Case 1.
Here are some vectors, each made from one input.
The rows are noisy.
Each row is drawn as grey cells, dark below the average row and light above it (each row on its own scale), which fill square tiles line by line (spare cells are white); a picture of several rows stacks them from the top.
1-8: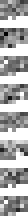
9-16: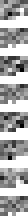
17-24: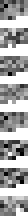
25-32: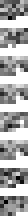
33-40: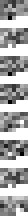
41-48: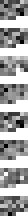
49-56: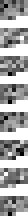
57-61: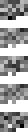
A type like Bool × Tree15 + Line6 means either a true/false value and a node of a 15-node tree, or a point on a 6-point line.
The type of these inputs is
Bool × Bool × Bool + Unit.
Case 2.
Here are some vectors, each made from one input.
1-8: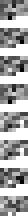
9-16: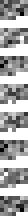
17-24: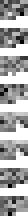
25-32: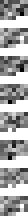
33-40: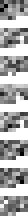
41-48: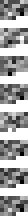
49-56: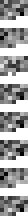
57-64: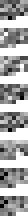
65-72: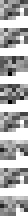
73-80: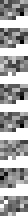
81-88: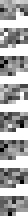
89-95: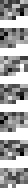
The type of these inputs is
Bool × Bool × Bool + Unit.
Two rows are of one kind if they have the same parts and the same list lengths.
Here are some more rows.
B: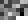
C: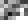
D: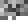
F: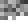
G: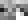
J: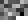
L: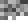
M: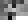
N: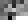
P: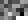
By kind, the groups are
B, C, D, F, J, L, M, N, P
G

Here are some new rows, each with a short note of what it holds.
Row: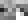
a fixed value
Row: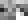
a fixed value
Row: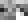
a fixed value
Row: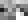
a fixed value
